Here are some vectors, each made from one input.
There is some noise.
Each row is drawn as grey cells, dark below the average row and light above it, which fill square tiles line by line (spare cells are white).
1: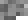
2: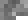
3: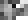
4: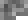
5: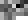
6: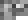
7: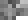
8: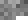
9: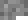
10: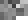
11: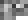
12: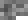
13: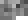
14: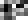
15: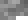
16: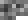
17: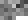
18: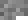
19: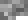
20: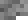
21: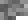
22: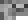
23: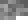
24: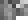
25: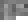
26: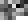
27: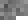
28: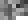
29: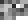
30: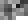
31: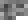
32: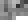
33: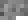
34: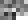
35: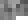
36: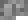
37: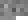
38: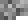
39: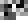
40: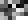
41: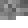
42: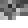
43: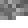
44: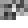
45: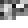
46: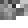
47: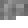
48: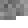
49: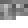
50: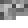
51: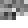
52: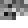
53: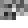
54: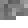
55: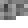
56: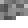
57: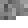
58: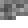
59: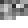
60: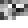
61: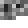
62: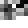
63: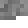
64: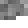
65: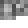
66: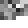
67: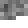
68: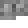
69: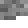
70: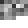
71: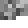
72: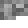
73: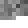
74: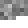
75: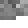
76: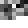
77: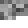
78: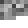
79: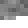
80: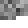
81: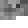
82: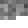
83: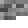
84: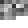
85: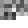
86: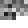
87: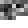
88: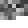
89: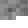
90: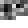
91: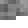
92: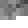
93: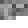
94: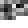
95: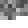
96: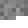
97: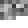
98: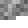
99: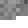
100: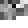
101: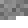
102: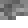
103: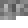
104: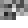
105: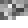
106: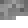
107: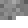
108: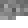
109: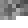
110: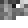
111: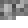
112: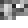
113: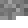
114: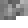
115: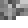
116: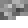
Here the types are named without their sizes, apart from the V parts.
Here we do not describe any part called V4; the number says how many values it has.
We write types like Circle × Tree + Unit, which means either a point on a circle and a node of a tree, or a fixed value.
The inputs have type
List(Bool × V4).
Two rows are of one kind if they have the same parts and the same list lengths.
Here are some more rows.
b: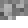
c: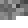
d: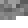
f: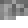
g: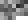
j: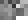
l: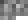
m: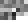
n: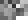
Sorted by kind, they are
b, c, d, f, g, l
j, n
m

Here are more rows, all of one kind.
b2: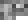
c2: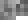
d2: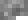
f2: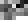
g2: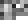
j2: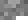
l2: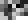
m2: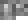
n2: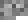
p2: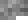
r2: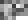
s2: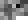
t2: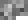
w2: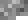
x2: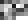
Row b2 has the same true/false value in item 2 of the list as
f2, m2, r2 and t2.
